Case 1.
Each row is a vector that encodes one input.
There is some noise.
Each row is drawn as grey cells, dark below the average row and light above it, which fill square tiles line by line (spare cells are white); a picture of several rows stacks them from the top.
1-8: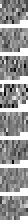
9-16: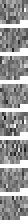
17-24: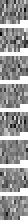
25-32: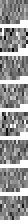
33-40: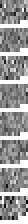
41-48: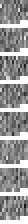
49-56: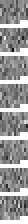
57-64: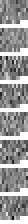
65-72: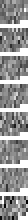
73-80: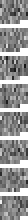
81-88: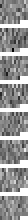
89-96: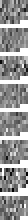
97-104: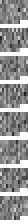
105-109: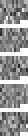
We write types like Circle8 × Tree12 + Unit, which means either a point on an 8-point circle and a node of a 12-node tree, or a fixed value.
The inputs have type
List2(Line13).
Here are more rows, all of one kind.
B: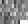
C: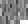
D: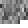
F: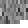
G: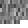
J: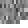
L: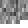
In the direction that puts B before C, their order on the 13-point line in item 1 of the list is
D, B, L, C, F, J, G.
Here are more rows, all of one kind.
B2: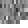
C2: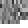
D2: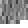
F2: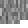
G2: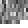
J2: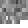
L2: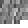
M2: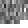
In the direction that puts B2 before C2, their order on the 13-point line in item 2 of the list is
B2, C2, F2, L2, J2, D2, M2, G2.
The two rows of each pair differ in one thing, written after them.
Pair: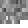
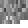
the place on the 13-point line in item 2 of the list
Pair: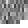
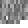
the place on the 13-point line in item 2 of the list
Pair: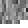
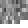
the place on the 13-point line in item 2 of the list
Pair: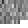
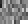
the place on the 13-point line in item 1 of the list
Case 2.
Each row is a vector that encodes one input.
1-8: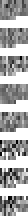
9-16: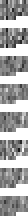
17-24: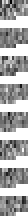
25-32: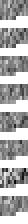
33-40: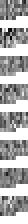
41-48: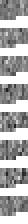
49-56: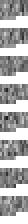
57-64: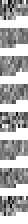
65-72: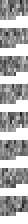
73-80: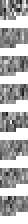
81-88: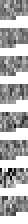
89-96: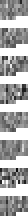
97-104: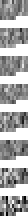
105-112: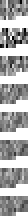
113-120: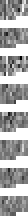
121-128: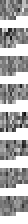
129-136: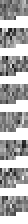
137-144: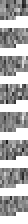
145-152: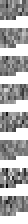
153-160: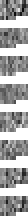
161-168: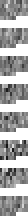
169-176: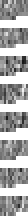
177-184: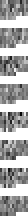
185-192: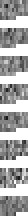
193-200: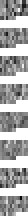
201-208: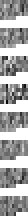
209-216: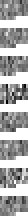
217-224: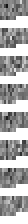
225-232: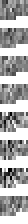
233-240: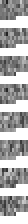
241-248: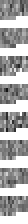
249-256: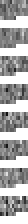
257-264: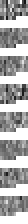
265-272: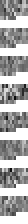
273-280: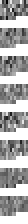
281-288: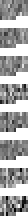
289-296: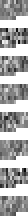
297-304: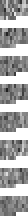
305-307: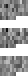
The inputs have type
List2(Line11).
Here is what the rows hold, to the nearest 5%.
All of them are lists of up to two points on an 11-point line: a few are empty, 40% hold one and 60% two.
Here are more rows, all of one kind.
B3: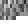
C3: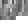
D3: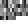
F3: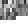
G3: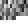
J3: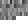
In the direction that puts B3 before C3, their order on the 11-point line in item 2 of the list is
G3, J3, B3, F3, C3, D3.
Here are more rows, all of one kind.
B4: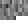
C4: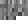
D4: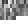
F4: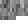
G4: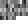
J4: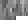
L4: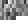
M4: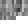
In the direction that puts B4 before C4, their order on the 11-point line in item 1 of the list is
G4, B4, C4, F4, J4, L4, M4, D4.
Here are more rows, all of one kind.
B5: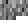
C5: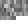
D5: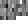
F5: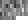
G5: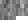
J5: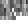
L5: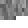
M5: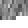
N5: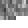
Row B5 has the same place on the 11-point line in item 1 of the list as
G5 and L5.
